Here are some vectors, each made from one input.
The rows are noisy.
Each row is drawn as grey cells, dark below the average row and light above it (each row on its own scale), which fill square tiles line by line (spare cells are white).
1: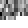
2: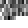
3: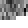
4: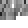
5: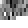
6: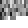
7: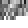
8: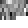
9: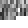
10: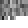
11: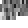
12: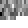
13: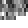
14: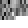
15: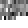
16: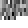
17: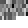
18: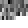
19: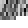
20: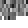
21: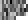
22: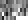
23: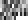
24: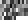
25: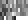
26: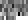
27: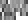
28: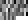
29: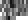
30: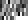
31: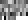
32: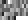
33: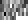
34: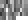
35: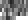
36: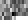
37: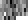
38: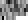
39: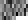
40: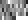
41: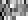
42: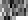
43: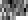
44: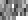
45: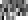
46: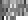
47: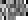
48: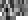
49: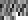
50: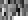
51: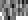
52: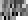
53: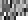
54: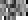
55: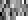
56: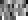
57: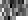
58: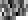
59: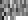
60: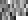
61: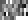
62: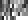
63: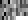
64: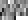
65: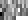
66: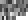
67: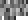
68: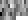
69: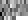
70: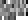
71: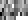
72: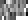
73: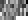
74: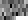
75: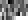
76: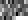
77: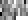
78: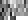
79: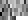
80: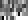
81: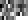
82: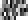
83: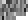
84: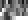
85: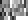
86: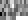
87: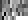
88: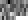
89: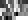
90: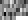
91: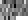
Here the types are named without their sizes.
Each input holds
a point on each of two circles, together with either a point on a circle, or a fixed value.
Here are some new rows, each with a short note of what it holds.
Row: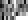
a point on each of two circles
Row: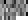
a point on each of three circles
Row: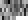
a point on each of two circles
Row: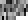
a point on each of two circles
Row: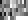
a point on each of three circles
